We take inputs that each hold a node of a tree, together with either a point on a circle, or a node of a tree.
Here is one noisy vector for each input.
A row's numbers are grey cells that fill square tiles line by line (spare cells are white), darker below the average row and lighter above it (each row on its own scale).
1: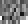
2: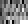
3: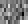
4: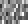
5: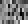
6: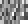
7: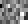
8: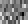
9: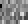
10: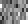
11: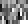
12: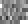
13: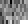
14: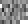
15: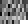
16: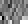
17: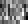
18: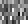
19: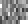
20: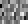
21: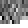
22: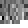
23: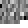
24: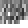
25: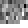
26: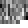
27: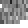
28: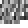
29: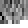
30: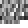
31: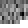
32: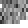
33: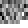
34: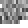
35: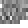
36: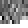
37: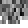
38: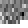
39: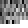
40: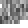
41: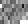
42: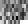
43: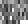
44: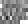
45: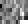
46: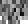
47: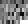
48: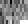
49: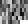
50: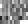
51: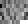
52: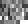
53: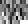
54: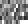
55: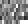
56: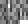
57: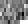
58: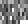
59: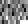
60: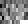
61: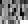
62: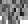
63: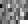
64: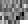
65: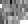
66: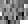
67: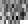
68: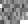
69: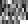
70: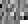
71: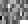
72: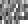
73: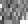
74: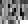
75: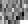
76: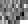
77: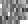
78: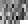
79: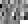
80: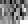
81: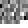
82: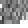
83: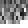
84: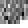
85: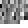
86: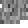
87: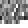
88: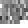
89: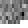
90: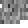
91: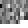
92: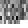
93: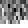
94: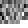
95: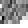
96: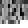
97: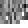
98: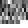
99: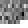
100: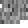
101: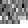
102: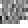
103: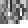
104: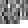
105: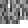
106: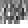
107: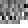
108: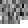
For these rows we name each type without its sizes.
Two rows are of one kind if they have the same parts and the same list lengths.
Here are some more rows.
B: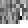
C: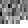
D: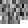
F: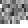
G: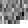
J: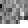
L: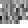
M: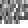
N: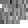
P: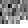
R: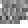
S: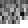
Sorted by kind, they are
B, G, J, L, M, R
C, D, F, N, P, S

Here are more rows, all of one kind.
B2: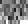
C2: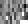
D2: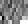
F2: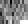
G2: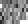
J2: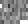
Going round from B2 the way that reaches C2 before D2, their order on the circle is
B2, C2, J2, F2, G2, D2.
